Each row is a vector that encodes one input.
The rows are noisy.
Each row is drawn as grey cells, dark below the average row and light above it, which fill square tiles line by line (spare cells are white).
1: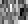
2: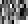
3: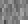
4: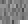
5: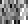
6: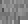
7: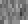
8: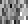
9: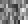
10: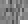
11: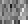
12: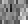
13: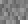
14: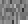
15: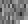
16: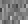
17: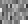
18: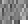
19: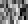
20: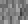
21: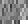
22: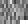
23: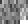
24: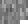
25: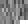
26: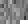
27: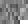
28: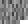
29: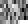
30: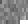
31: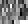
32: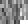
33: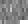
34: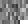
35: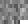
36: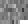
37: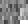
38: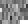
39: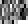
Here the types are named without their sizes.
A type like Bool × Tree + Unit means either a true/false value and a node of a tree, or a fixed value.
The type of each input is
Bool × Bool × Bool × Line × Line.
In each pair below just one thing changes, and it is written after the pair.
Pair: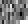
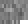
the place on one of the two lines
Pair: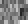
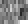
one of the three true/false values
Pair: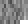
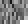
the place on one of the two lines
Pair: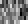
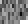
the place on one of the two lines
